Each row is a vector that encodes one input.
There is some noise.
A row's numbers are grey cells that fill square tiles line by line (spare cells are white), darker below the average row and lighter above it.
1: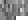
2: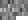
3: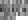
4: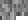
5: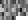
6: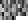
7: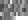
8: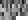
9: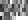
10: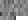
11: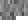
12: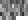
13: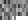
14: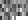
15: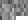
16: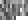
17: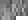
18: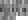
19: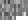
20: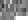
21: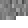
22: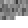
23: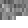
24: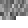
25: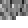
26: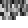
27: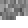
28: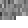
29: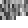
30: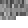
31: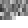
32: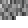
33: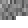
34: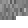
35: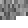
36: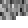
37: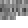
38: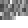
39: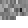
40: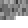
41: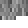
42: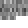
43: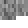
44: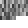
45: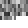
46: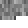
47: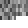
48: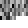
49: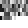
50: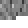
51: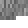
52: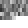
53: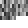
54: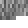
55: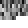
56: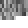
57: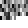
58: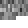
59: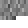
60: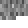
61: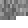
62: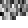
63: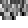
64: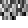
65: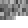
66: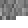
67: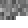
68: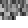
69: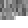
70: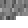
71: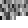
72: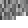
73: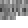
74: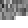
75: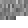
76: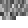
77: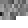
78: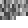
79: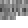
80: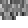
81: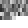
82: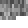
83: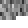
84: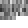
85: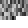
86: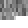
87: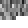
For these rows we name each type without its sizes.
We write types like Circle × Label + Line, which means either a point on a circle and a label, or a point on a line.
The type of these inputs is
(Bool × Circle + Unit) × Label.
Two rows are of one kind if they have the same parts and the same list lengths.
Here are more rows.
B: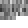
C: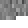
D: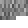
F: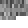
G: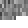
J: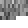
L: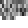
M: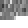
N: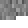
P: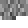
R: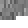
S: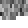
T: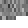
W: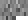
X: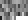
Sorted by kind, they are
B, L, M
C, D, F, G, J, N, P, R, S, T, W, X

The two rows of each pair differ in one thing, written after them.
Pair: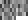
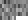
the label
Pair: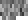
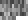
the label
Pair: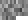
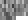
the place on the circle
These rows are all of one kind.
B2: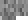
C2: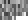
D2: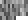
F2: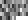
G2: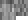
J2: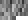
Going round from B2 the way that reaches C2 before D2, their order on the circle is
B2, C2, G2, J2, D2, F2.
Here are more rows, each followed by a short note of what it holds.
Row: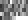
a label
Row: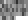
a label
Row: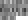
a label
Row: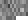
a point on a circle, a label and a true/false value
